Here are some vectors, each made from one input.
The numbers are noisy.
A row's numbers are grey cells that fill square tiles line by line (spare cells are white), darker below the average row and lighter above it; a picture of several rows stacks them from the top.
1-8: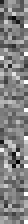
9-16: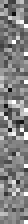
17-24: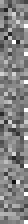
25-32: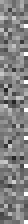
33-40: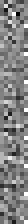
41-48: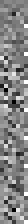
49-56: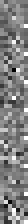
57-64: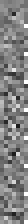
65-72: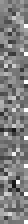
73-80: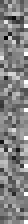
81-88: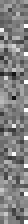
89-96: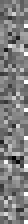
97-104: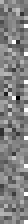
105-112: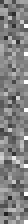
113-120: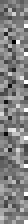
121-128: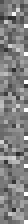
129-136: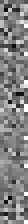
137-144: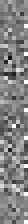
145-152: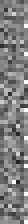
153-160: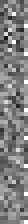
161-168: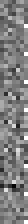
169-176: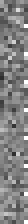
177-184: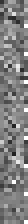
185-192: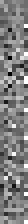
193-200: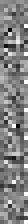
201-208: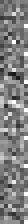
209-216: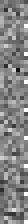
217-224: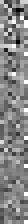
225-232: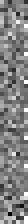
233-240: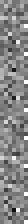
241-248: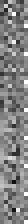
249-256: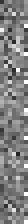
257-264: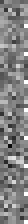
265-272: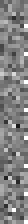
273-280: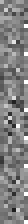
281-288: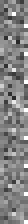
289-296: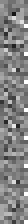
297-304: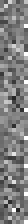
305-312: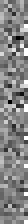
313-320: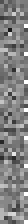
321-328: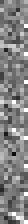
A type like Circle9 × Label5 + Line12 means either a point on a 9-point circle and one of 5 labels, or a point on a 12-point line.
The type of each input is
List2(Line5).
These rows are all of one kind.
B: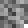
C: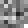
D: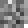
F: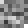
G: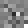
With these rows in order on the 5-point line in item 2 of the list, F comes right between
D and G.
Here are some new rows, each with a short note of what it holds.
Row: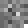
a list of two items
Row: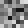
the empty list
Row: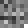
a list of one item
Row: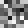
the empty list
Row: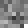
a list of one item
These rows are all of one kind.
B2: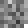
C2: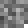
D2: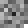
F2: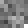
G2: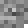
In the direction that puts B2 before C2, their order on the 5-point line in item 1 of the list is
G2, D2, B2, F2, C2.
